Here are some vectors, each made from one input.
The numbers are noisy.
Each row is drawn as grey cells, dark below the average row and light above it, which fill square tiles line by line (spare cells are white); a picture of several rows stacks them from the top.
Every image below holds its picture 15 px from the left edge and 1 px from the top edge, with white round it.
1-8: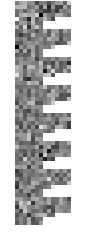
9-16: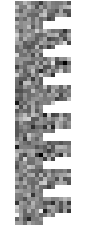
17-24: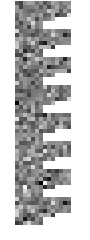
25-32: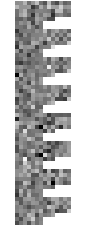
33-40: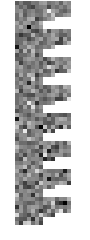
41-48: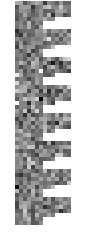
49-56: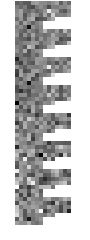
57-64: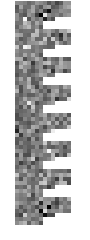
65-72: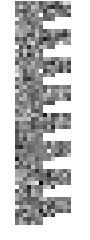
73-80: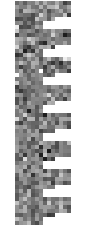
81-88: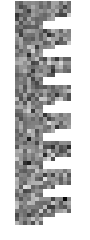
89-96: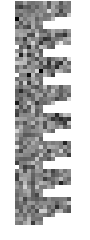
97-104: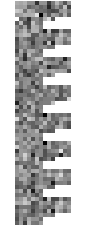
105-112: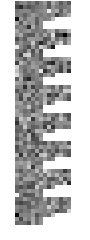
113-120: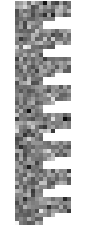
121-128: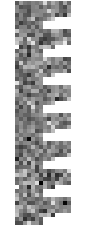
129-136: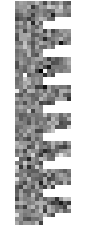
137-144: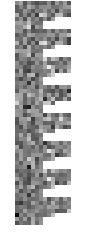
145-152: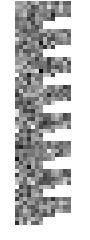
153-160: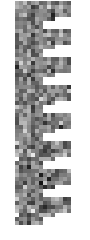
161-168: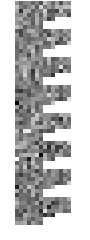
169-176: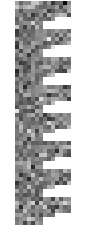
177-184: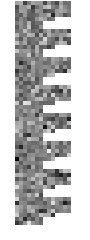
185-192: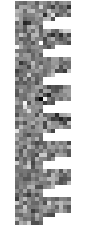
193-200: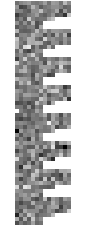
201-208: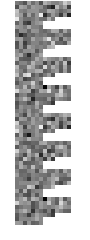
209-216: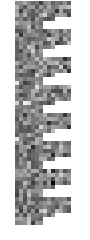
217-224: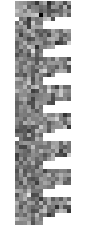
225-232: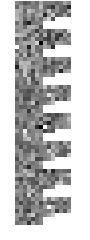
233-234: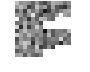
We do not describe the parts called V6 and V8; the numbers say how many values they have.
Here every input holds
either a point on a 5-point line and a value of V6, or a point on each of two 7-point lines, or a true/false value and a value of V8.
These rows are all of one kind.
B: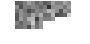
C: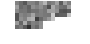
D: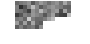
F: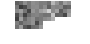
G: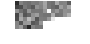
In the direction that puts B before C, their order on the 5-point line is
G, F, B, C, D.
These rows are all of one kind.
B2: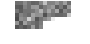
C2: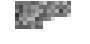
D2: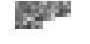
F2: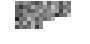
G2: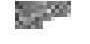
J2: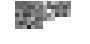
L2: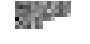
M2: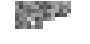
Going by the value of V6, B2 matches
C2 and G2.
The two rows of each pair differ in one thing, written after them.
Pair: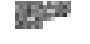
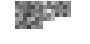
the place on the 5-point line
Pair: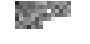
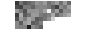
the place on the 5-point line
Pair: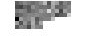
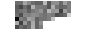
the place on the 5-point line
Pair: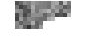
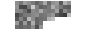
the place on the 5-point line
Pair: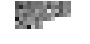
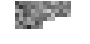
the value of V6
